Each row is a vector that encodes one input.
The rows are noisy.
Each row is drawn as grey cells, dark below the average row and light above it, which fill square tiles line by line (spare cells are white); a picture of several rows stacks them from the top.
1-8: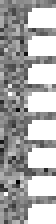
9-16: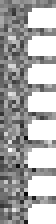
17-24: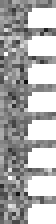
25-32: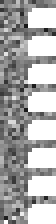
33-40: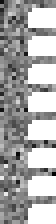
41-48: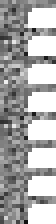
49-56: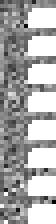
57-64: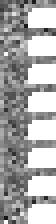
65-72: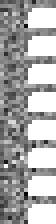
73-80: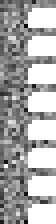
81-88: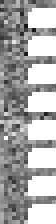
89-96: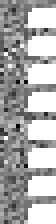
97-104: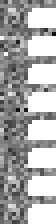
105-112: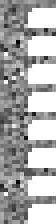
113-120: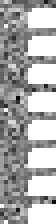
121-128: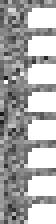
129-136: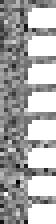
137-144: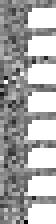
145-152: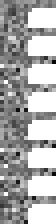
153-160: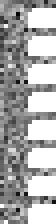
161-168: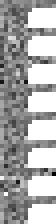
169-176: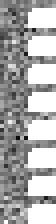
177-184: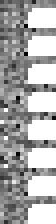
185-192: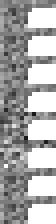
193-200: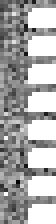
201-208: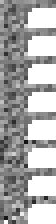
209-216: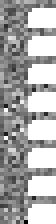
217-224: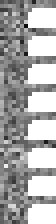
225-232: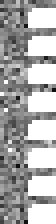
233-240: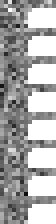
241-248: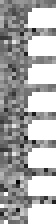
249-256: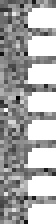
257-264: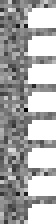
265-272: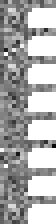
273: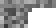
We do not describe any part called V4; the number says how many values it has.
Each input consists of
either a point on a 9-point circle, or a node of an 11-node tree, or a value of V4.
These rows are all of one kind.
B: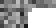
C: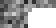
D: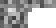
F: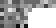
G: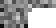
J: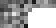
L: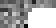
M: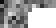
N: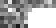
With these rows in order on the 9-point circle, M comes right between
C and D.
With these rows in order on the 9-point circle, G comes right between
B and F.
